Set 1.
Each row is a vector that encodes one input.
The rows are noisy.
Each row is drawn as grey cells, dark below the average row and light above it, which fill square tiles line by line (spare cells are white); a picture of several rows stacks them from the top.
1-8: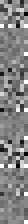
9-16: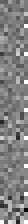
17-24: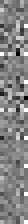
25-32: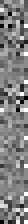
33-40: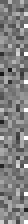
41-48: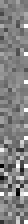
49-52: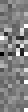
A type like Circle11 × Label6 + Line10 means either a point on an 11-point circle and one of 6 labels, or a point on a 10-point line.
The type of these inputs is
List2(Line7).
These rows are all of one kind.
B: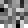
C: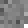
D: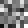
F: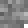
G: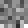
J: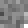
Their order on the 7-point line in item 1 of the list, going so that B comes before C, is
B, C, G, D, F, J.
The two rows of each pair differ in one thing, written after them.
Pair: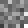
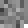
the place on the 7-point line in item 2 of the list
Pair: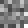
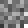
the place on the 7-point line in item 1 of the list
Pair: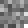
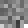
the place on the 7-point line in item 2 of the list
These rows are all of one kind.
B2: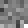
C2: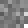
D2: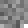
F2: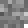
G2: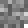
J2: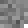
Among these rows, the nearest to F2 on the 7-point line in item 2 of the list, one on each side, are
D2 and G2.
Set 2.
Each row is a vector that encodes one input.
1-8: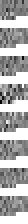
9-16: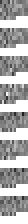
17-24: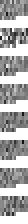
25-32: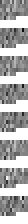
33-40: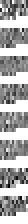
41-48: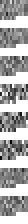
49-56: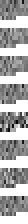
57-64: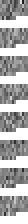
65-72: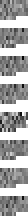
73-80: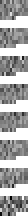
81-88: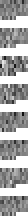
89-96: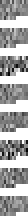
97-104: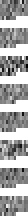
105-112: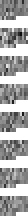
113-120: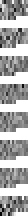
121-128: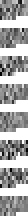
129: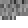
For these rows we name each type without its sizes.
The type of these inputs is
Bool × Bool × Bool × Bool + Line.
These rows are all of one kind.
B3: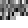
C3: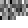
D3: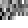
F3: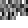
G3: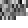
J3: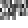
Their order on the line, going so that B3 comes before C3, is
F3, B3, C3, D3, G3, J3.
